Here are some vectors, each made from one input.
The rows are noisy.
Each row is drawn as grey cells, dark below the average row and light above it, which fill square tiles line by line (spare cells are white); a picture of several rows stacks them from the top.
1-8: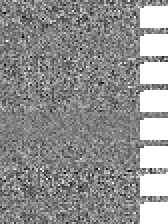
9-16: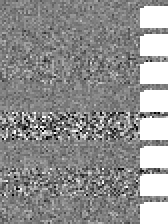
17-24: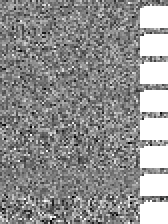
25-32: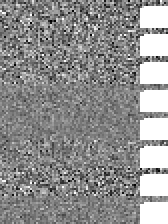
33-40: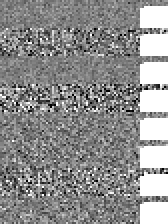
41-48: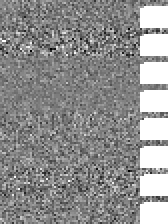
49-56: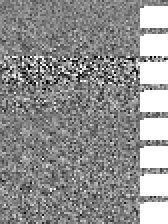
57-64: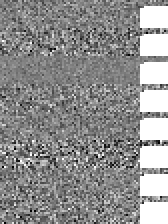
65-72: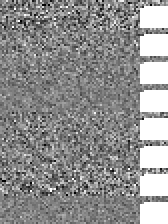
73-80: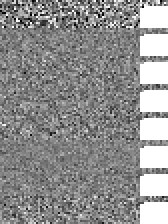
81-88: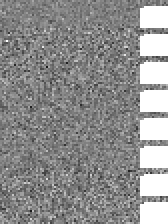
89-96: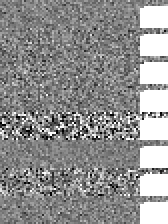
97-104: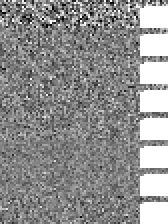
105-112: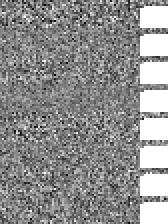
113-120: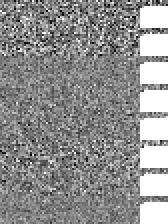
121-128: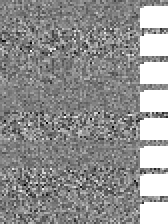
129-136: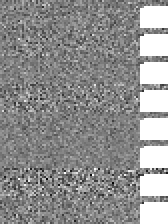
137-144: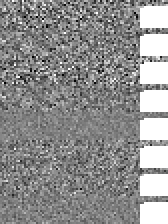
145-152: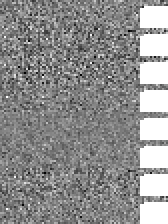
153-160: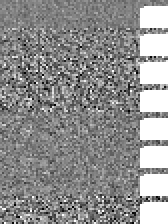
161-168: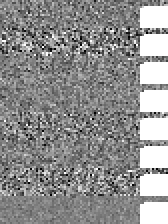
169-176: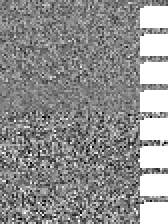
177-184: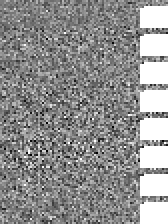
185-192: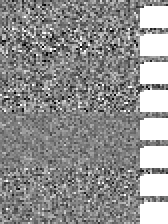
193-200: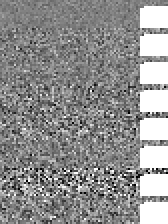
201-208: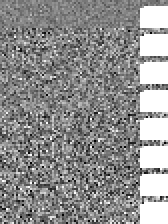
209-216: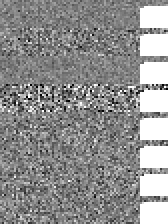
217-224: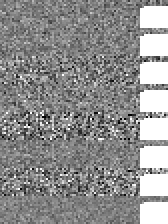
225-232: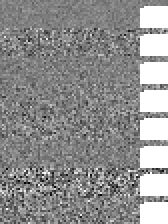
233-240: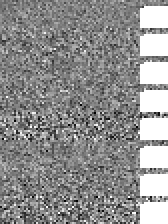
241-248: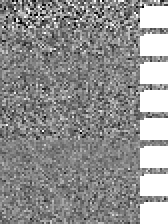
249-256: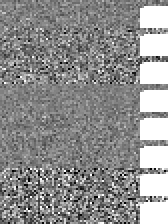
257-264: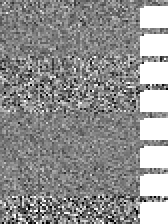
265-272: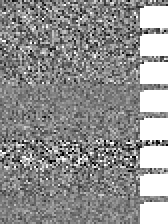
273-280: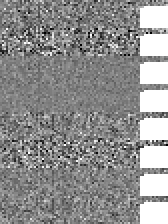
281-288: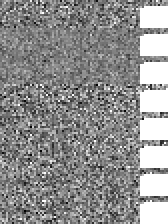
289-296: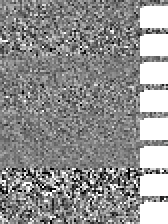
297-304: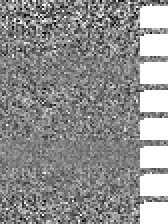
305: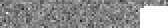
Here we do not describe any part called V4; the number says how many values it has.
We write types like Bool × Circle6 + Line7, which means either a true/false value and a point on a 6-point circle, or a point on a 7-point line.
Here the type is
Line7 + List2(Bool × Bool × Bool × V4).
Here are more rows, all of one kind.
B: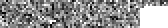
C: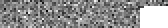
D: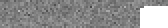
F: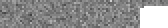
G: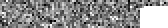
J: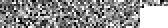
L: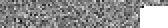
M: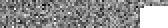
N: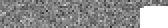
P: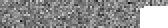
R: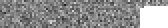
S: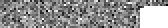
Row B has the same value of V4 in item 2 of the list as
N and P.
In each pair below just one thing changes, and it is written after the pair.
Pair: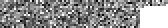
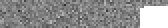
the value of V4 in item 2 of the list
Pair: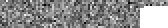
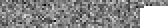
the value of V4 in item 1 of the list
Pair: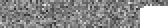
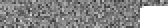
the value of V4 in item 1 of the list
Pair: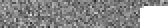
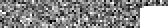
the value of V4 in item 2 of the list
